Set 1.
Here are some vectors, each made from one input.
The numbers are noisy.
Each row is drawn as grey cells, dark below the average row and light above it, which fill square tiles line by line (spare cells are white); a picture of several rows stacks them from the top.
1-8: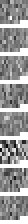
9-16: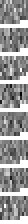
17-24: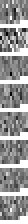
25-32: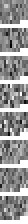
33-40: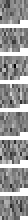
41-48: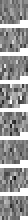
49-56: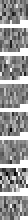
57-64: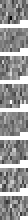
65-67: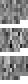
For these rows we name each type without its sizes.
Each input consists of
either a point on a circle and a true/false value, or a fixed value.
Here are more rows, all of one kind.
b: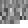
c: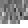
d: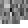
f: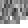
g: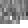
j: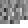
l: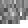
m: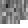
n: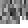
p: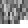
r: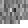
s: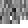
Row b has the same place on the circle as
c, m and r.
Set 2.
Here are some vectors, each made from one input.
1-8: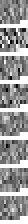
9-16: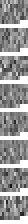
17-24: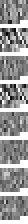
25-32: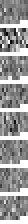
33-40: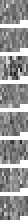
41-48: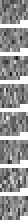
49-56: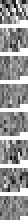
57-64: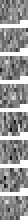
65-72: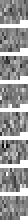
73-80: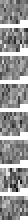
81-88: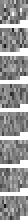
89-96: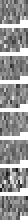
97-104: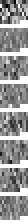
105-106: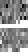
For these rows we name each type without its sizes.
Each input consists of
either a point on a circle and a true/false value, or a fixed value.
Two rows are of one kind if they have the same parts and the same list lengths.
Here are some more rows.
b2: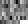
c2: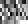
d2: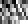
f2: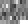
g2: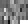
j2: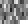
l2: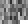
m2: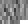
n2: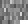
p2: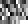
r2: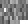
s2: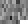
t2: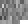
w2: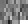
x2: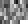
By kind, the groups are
b2, f2, g2, j2, l2, m2, n2, r2, s2, t2, w2, x2
c2, d2, p2

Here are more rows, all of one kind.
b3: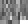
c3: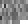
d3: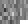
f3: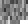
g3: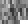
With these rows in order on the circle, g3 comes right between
b3 and d3.
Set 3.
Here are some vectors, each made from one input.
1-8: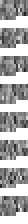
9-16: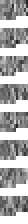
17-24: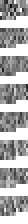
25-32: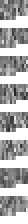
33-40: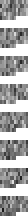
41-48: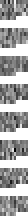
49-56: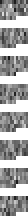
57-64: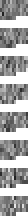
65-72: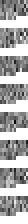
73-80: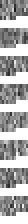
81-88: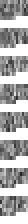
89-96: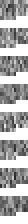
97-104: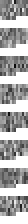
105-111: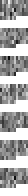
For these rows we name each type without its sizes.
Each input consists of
a point on each of two circles.
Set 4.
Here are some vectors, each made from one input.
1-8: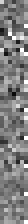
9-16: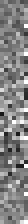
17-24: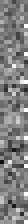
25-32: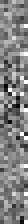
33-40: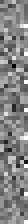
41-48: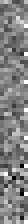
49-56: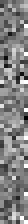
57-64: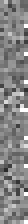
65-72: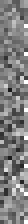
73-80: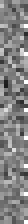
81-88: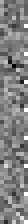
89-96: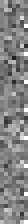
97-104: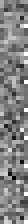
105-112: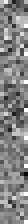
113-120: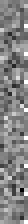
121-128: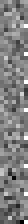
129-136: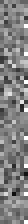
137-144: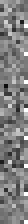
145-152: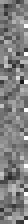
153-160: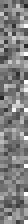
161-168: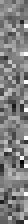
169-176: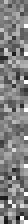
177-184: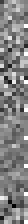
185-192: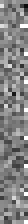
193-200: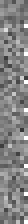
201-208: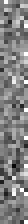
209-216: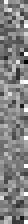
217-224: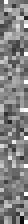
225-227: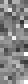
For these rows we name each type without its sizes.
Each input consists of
either a fixed value, or a point on each of two lines, or four true/false values.
